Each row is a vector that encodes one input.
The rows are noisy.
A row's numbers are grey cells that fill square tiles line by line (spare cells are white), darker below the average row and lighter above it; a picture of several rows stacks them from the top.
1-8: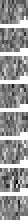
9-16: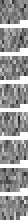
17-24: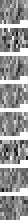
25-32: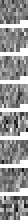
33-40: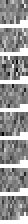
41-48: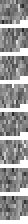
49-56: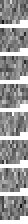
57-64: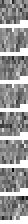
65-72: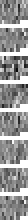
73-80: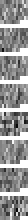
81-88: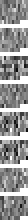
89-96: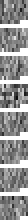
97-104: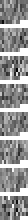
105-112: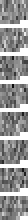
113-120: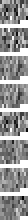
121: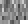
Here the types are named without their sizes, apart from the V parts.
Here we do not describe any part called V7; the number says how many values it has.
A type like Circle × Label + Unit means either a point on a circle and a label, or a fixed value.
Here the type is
Line + (Tree + Unit) × V7.
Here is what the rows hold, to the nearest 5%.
About 15% of them hold a point on a line. The rest hold a value of V7, together with either a fixed value, or a node of a tree.
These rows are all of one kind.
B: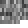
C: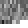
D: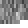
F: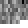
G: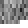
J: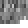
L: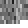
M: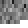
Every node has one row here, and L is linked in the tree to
B and C.
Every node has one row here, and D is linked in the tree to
C and F.
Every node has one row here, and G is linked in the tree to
M.
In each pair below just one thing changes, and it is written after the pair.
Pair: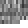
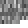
the node of the tree
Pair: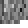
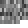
the node of the tree
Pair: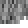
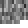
the value of V7
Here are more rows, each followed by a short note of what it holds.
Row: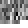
a point on a line
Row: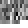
a point on a line
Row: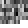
a point on a line
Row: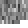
a value of V7
